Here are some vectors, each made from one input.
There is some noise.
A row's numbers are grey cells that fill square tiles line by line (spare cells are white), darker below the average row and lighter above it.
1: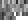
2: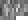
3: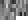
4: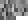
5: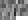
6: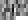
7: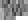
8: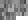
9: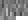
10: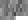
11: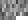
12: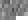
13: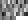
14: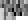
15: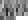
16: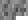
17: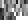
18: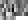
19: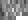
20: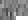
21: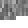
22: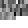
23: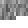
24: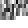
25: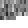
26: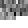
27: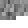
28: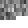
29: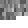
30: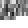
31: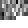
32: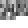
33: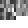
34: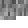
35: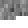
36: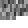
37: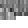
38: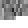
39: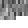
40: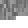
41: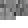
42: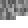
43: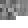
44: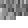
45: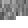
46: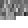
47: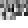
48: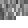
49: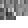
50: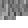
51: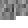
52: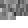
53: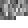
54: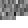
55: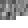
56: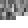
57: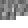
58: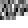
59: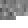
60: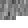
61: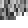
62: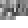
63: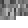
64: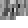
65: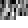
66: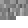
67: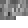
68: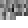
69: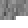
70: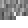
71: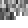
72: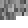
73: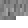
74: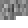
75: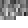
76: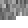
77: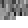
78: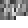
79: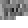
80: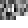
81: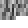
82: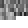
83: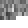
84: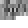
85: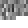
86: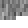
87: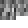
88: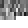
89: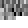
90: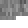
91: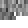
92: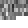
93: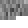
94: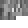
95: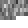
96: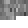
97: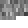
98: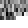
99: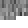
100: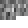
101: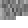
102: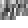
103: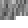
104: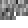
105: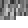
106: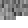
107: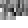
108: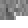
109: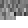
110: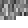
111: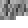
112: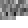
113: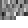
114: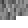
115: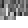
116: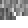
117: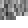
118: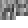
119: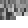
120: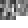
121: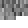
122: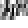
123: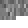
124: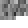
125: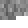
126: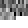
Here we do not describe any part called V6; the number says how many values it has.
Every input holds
a point on a 7-point line, together with either a point on a 9-point circle, or a value of V6.
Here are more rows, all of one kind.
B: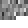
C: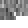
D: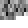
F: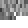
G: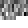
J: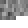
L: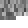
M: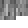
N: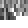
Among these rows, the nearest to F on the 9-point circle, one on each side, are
L and M.
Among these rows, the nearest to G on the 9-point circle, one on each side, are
C and N.
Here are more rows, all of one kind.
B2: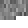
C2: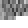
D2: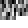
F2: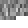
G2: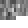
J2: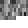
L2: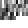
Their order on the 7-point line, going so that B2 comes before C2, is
B2, L2, J2, D2, G2, C2, F2.
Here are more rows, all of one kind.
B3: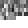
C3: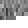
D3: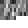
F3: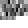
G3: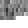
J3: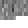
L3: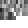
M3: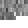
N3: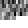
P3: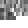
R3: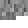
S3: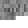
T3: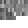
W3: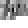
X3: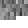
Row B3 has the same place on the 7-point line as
L3, P3, R3 and S3.
